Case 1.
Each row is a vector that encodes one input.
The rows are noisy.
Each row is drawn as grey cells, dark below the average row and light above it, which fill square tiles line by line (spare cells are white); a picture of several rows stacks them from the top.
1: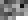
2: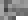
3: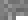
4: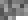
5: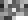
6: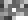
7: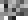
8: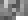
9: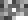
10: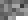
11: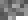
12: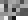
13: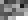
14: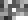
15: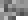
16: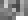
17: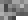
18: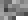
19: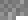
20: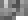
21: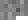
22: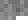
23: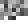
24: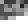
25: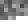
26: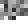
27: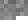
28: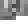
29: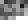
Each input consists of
a node of a 7-node tree.
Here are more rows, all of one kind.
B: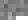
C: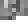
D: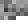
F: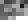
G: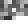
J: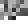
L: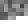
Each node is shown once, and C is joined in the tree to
B and G.
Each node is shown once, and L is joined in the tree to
B and F.
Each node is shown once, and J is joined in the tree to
D.
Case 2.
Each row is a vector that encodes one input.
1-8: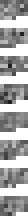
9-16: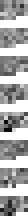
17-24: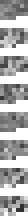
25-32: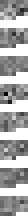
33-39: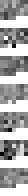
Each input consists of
one of 5 labels.
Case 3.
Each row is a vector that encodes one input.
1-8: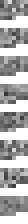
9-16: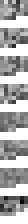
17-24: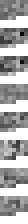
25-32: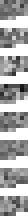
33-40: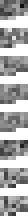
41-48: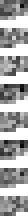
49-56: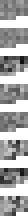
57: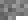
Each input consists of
a node of an 11-node tree.
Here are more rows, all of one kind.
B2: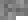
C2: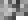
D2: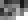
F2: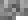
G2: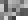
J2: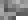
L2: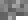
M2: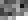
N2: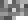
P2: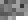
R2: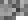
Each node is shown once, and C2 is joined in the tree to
R2.
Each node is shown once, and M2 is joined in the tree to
D2 and P2.
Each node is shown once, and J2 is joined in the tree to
B2 and G2.
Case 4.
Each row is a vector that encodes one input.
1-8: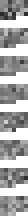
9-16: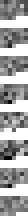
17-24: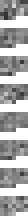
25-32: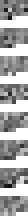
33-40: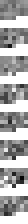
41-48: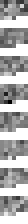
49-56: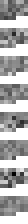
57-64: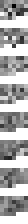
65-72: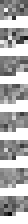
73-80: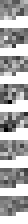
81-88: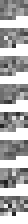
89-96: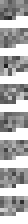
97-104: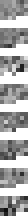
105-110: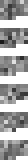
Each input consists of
one of 5 labels.
